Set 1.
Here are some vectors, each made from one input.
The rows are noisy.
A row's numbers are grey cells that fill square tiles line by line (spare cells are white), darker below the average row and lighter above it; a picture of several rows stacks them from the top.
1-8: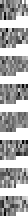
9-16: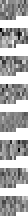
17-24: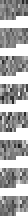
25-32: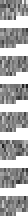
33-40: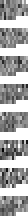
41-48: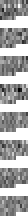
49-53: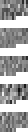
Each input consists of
a true/false value, together with either a fixed value, or a node of an 8-node tree.
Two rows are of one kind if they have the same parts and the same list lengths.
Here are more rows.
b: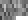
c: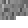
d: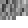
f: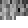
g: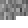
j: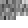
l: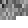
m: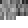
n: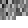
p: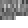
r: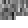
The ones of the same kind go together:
b, p
c, d, f, g, j, l, m, n, r

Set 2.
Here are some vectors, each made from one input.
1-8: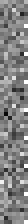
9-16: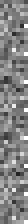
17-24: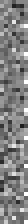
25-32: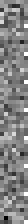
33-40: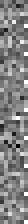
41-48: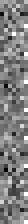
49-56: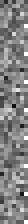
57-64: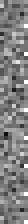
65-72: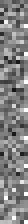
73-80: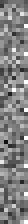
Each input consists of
a point on a 9-point line and a true/false value.
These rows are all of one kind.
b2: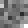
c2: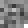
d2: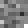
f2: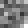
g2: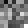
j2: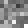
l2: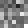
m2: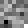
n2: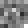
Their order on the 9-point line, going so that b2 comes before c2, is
j2, l2, b2, f2, n2, c2, d2, g2, m2.
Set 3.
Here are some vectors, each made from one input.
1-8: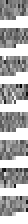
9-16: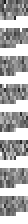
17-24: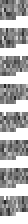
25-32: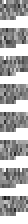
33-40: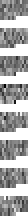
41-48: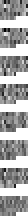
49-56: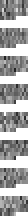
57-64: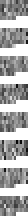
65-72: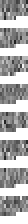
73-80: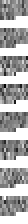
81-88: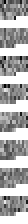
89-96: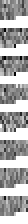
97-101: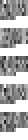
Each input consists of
a point on a 10-point line and a node of a 9-node tree.
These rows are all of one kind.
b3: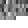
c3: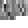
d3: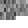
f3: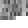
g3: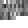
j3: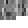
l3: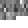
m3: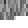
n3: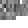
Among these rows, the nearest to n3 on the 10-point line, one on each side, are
g3 and l3.
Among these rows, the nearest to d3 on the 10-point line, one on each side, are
c3 and m3.
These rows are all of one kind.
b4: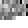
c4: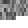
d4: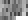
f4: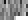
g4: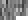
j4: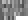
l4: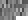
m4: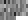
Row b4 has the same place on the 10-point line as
d4 and f4.
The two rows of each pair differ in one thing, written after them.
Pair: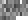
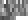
the place on the 10-point line
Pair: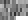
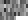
the node of the tree
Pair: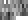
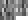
the node of the tree
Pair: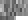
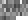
the place on the 10-point line
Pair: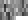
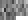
the node of the tree
